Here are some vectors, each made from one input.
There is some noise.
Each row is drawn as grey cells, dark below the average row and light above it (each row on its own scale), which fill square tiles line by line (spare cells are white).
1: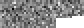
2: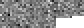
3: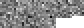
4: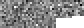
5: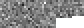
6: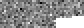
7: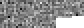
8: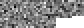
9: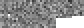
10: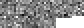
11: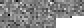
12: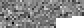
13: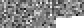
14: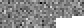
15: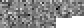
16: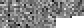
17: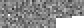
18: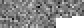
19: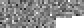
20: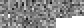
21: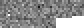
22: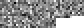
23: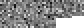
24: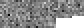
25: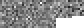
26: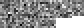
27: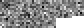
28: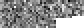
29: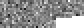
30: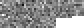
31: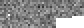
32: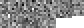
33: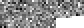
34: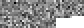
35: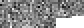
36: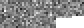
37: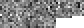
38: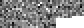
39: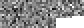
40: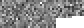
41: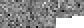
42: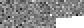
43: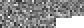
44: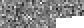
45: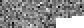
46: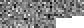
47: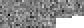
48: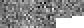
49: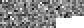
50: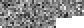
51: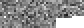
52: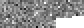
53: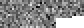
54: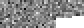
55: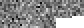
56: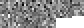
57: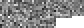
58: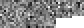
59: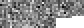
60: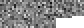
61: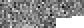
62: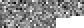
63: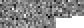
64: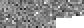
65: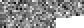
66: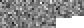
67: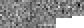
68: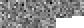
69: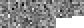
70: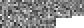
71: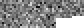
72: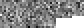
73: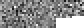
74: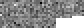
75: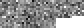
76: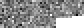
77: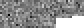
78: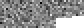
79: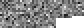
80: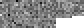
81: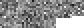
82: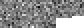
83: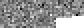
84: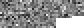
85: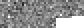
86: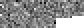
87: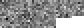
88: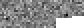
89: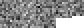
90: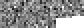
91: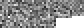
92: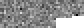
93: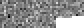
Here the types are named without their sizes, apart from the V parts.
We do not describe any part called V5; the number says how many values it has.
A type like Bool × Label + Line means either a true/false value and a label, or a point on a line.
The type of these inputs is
List(Line) × V5.
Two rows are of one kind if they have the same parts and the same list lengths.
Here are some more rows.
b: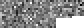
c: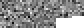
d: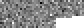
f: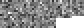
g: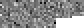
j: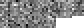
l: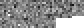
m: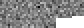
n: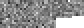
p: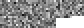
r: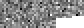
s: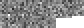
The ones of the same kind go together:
b, c, f, g, j, m, s
d, l, n, r
p

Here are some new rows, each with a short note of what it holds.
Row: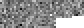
a value of V5, together with a list of two items
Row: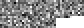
a value of V5, together with the empty list
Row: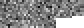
a value of V5, together with a list of two items
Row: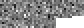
a value of V5, together with a list of one item
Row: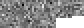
a value of V5, together with a list of one item
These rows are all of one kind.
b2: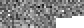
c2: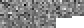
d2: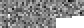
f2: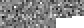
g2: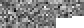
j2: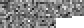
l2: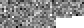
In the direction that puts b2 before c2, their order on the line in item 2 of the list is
b2, l2, c2, j2, f2, g2, d2.
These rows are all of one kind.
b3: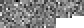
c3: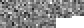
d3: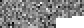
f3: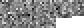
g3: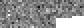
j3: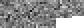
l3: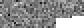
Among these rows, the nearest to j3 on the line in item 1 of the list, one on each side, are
b3 and l3.
